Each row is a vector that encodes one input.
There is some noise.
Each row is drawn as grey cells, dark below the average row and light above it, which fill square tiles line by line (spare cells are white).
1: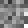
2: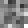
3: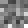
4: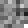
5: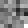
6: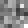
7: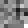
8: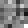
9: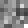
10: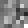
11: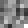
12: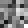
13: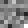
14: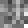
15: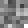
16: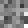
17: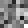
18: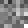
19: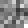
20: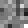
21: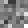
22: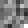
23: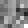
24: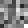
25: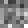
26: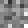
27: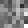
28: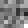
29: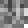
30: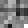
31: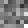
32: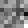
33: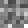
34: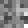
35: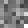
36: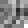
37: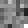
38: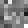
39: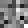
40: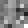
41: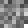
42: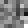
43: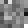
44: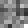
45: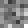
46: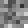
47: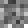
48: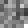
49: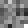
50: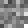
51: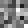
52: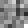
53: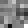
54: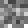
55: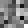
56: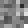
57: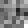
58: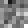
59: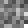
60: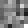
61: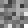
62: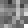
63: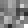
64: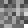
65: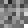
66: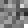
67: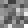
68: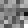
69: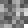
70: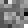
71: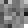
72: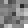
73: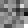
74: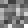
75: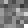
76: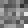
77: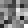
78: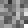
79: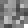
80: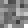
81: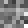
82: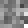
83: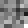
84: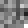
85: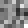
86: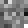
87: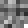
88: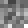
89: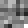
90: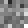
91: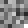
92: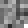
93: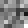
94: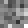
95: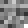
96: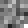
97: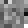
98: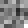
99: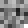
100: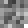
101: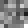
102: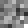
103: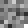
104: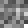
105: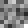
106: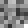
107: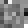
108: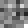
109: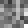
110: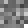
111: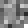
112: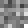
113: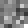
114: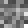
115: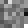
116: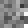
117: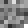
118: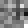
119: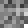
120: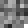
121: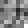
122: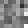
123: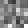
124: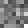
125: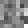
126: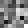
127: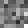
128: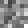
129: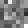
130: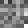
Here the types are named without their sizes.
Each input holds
a true/false value, together with either a point on a circle, or a fixed value.
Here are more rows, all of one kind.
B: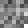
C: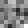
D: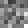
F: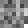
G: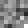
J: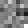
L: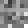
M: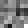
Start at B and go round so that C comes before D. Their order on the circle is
B, F, C, L, D, M, J, G.
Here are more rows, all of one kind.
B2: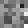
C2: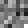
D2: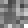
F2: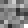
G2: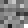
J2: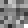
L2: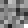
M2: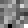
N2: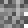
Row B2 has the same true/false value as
D2 and N2.
